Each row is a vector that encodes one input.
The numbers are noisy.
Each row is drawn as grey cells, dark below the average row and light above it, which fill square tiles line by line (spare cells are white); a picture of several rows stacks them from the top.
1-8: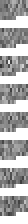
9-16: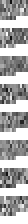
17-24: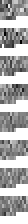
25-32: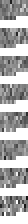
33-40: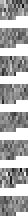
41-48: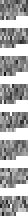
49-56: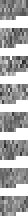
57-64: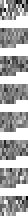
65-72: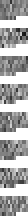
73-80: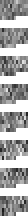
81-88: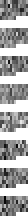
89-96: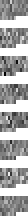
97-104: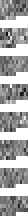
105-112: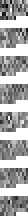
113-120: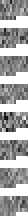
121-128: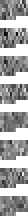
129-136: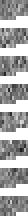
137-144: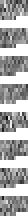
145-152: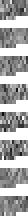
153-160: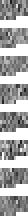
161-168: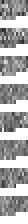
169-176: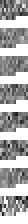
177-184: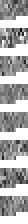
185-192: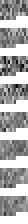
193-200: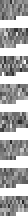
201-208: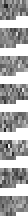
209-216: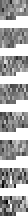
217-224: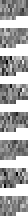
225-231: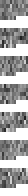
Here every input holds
four true/false values.
